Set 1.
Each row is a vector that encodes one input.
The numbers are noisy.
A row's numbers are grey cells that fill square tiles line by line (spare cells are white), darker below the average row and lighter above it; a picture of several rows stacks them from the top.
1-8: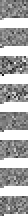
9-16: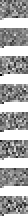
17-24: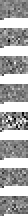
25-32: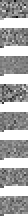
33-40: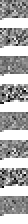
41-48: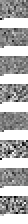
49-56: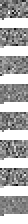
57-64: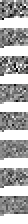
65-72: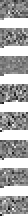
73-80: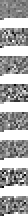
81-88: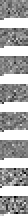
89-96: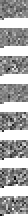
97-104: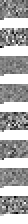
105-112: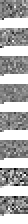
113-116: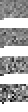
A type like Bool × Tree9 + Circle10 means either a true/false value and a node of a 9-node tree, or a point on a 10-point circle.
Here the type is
Bool × Line4 × Line4.
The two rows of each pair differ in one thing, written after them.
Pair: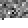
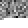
the true/false value
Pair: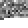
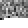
the true/false value
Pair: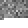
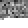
the place on one of the two 4-point lines
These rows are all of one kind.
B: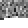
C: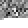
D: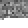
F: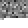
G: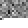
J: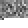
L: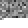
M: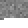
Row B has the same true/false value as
J and M.
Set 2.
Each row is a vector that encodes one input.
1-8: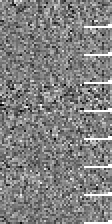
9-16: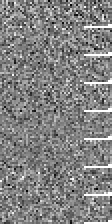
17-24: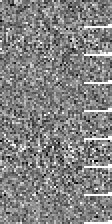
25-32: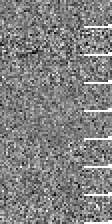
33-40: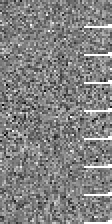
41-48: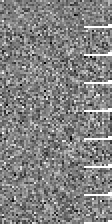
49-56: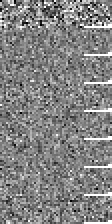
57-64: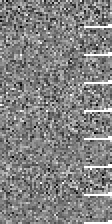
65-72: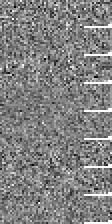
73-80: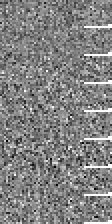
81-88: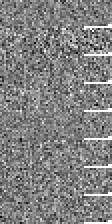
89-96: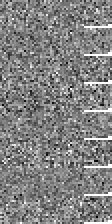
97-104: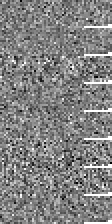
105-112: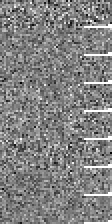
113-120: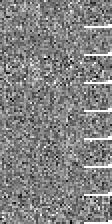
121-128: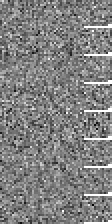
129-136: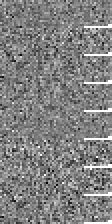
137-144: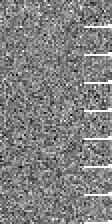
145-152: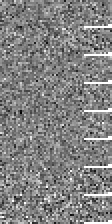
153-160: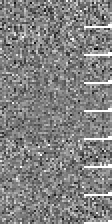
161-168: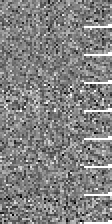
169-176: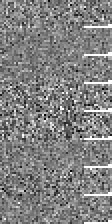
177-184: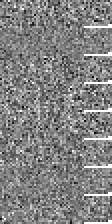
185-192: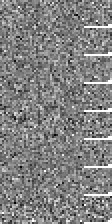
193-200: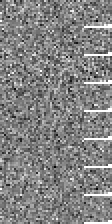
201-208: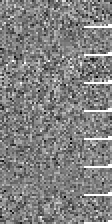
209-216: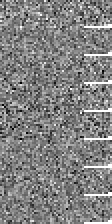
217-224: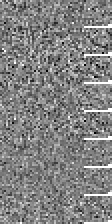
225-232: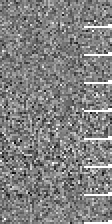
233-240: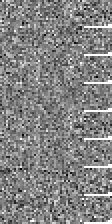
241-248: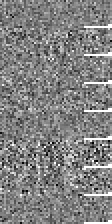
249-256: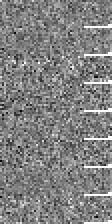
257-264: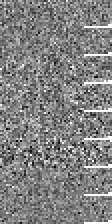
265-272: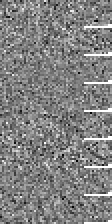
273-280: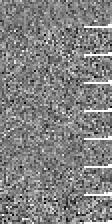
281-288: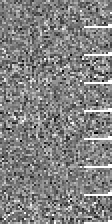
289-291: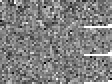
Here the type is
(Bool × Bool × Bool × Bool + Unit) × (Tree17 + Unit).
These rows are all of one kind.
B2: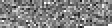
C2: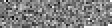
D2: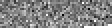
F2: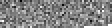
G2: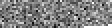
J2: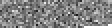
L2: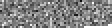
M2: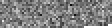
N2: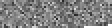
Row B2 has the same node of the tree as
G2, J2 and L2.
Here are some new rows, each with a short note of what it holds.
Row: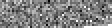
a fixed value
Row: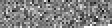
a node of a 17-node tree
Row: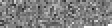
four true/false values
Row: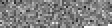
a node of a 17-node tree and four true/false values
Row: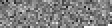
a node of a 17-node tree and four true/false values
